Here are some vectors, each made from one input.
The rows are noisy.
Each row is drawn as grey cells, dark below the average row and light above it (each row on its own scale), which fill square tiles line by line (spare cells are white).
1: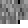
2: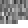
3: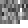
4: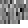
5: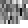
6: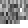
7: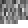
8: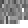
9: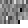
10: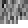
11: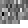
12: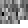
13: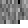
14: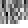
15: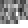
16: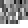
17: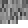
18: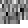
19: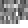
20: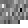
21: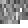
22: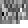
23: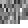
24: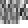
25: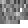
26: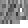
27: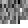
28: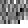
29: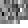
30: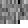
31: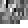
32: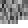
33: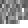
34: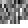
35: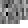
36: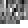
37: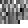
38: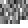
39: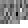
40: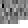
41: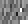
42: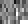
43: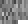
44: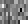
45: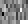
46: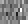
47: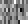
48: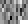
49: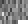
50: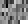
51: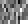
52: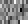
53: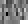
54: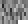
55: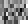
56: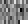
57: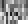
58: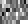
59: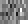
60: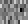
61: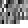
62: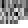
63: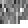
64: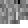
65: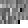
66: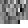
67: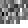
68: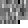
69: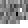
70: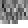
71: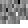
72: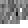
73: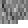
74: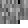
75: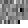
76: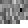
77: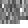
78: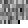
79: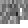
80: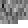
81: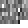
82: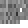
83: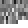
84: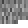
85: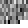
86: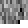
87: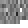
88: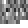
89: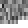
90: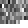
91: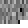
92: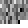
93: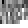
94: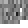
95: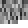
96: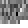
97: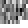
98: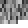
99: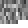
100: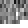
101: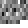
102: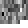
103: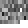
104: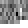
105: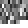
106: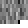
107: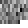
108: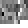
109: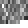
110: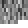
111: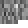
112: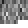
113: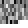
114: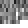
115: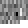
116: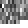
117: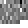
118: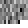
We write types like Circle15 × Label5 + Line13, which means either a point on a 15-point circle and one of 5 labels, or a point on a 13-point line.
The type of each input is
Bool × Circle6 × (Circle6 + Unit).
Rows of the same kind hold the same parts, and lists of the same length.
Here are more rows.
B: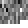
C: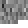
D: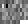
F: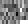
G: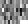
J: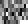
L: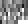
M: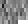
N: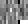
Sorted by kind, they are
B, D, J, N
C, F, G, L, M

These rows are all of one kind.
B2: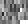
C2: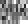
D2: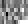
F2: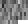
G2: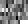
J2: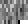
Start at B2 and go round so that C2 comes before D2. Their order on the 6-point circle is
B2, G2, J2, C2, F2, D2.
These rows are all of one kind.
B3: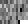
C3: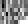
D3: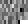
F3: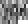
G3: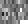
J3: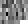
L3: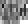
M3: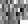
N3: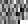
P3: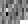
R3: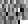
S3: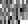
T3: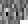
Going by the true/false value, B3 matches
D3, G3 and S3.
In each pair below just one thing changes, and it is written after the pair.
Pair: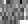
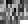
the true/false value
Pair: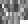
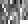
the true/false value
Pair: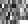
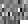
the place on one of the two 6-point circles
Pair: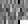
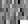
the true/false value
